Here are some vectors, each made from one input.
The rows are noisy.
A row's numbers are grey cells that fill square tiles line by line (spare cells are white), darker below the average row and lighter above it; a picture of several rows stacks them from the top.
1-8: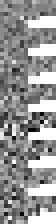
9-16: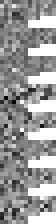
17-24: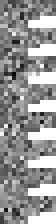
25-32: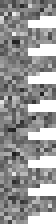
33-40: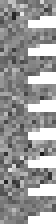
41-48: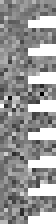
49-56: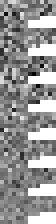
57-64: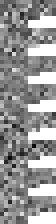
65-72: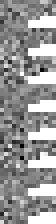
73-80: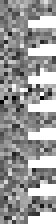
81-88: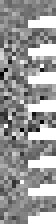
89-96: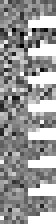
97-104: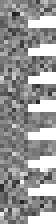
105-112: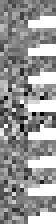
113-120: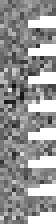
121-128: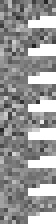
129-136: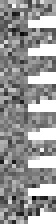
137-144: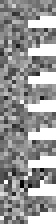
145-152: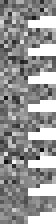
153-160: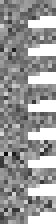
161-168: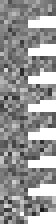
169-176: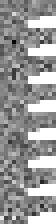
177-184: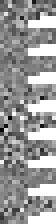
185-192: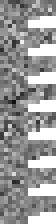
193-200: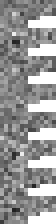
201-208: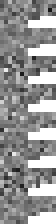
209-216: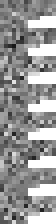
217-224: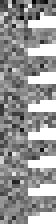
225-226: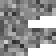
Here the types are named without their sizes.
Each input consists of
either two labels and a true/false value, or a list of points on a line.
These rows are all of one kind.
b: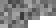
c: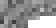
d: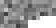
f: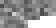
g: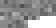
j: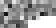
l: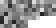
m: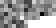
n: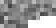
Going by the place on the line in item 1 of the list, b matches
c, l and n.
